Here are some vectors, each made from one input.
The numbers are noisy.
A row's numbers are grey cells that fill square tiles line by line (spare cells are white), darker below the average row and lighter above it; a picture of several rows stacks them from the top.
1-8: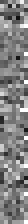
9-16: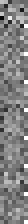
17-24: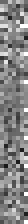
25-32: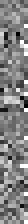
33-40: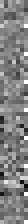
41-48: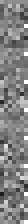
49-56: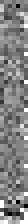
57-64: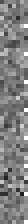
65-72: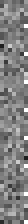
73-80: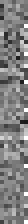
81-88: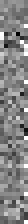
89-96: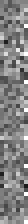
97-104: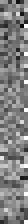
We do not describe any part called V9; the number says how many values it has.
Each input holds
a point on a 6-point line, together with either a node of a 10-node tree, or a value of V9.
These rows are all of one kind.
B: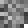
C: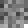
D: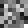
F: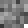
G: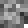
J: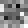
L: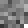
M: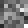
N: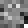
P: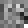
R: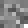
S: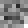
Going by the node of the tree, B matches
F, G, N and R.
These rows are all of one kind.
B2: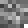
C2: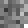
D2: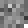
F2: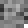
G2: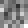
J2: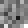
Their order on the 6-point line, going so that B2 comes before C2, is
F2, D2, B2, G2, J2, C2.
